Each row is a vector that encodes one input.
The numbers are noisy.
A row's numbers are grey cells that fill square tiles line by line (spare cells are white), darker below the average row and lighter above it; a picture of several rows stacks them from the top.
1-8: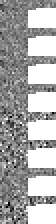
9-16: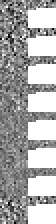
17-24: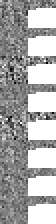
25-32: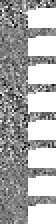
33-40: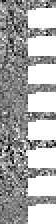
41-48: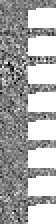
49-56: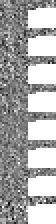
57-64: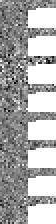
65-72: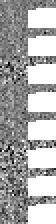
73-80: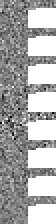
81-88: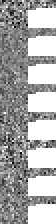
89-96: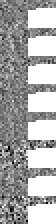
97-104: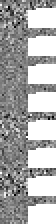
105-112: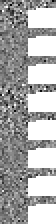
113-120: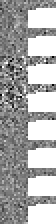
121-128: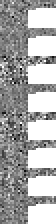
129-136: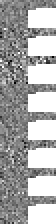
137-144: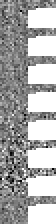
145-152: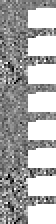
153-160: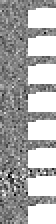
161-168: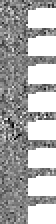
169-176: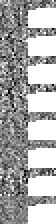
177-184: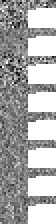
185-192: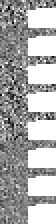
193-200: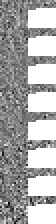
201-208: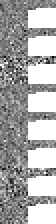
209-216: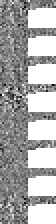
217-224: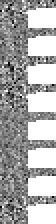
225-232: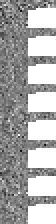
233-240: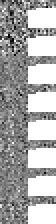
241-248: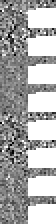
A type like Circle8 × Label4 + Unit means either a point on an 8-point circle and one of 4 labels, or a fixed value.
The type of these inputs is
Bool × Bool × Bool × Circle11 × Tree11 + Line9.
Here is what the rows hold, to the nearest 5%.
About 75% of them hold a point on an 11-point circle, a node of an 11-node tree and three true/false values. The rest hold a point on a 9-point line.
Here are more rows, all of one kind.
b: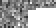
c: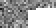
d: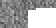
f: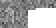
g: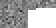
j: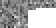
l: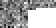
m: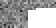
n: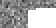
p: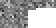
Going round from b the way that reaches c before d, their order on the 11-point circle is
b, c, l, g, j, d, p, n, f, m.
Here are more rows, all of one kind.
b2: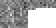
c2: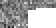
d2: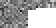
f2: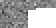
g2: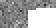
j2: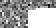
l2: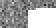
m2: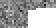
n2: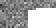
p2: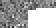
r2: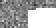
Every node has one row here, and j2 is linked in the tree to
l2.
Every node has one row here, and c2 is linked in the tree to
f2, p2 and r2.
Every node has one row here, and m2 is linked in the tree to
r2.
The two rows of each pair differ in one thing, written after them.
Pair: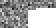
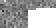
the node of the tree
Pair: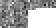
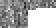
the node of the tree
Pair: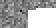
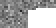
one of the three true/false values
